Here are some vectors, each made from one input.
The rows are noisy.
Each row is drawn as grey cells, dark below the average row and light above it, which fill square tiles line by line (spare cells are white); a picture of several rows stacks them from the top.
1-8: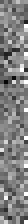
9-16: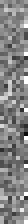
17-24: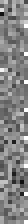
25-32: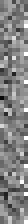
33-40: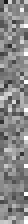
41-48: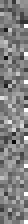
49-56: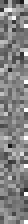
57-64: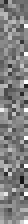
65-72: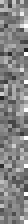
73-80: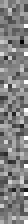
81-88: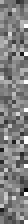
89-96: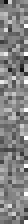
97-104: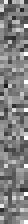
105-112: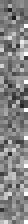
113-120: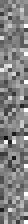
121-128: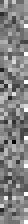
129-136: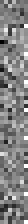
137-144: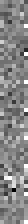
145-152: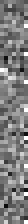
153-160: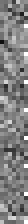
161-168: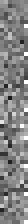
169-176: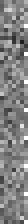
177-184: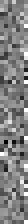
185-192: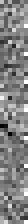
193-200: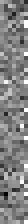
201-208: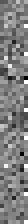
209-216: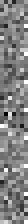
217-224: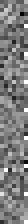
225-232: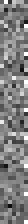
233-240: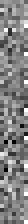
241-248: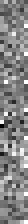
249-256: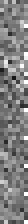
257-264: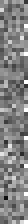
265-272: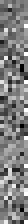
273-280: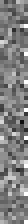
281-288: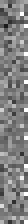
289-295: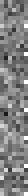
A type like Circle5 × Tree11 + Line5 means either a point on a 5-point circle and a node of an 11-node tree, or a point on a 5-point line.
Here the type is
(Label12 + Line6) × Line14.
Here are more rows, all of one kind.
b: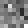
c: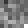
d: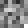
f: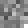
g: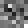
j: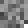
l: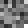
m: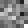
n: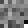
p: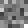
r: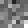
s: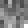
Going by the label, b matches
c, g and l.
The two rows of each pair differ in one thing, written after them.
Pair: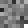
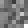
the place on the 6-point line
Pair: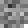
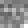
the place on the 6-point line
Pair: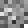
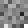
the place on the 6-point line
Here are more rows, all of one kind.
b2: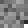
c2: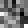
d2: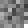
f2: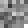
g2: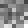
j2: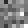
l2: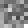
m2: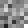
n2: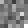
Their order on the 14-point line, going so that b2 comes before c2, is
m2, f2, g2, l2, b2, j2, c2, n2, d2.
